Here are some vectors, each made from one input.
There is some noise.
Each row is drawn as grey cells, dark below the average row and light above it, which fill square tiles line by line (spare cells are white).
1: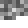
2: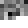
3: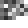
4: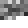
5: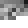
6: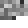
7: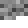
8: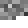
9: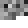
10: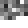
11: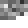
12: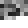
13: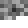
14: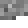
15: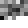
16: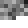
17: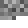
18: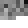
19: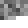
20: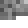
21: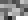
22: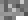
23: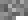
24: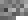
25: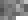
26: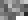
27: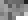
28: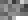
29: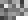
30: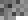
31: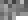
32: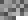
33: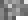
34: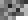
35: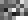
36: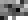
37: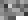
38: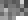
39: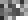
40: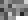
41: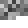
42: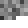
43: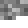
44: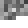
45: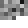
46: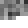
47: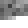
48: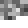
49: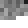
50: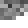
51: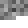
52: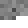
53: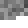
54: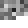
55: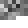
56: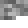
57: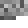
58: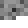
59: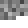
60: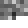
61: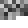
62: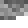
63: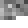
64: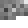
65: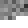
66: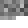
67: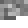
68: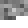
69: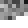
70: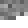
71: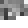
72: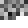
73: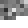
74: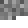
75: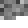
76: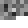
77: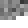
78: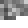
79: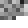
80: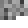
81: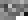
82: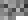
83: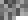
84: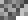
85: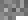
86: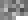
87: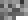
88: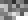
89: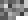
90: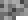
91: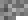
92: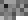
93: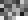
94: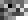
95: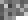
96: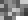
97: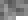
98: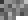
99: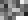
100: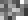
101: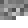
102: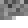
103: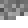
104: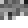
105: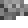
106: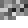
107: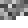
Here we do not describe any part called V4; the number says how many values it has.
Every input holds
a list of up to two items, each a true/false value and a value of V4.
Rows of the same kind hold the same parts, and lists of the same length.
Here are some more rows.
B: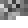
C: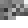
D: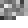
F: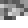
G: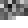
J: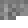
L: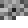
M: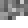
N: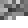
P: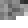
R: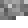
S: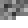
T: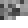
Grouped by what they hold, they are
B, G, N
C, D, F, M, R
J, L, P, S, T

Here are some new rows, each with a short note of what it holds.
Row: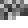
the empty list
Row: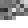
a list of one item
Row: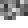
a list of one item
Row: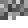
the empty list
